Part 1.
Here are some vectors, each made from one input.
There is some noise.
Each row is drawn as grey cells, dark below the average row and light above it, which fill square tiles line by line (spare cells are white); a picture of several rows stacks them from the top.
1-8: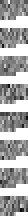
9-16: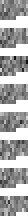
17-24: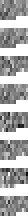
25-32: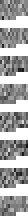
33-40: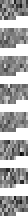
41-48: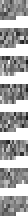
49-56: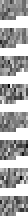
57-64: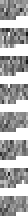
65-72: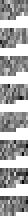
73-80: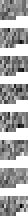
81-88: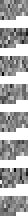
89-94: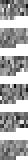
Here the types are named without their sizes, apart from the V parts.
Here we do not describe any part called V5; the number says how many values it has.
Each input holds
either a point on a circle, or a point on a line, or a value of V5.
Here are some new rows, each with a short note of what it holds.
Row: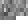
a value of V5
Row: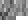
a value of V5
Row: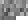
a value of V5
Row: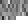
a point on a line
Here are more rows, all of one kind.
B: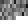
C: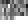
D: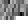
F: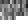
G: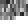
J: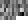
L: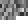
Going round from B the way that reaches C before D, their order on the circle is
B, F, C, G, D, J, L.
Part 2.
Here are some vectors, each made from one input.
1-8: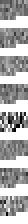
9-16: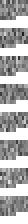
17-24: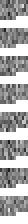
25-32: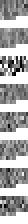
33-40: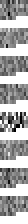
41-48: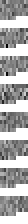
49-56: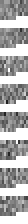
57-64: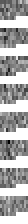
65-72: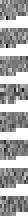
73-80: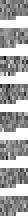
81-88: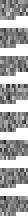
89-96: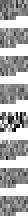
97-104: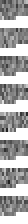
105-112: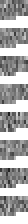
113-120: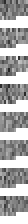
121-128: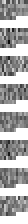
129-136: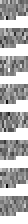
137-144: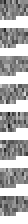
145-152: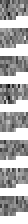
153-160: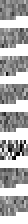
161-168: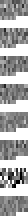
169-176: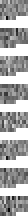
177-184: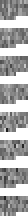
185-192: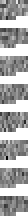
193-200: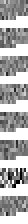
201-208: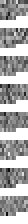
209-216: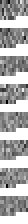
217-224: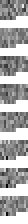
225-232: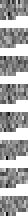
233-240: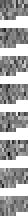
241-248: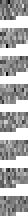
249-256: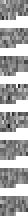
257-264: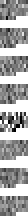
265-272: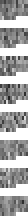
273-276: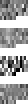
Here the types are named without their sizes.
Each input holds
a list of points on a line.
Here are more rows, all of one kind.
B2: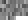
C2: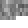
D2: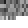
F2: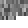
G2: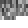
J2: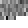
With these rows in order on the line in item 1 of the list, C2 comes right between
B2 and F2.
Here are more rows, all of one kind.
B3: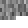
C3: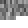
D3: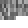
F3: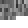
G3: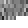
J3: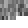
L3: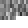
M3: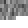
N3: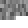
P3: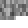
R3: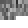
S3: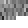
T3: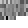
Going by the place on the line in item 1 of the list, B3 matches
L3, N3 and P3.
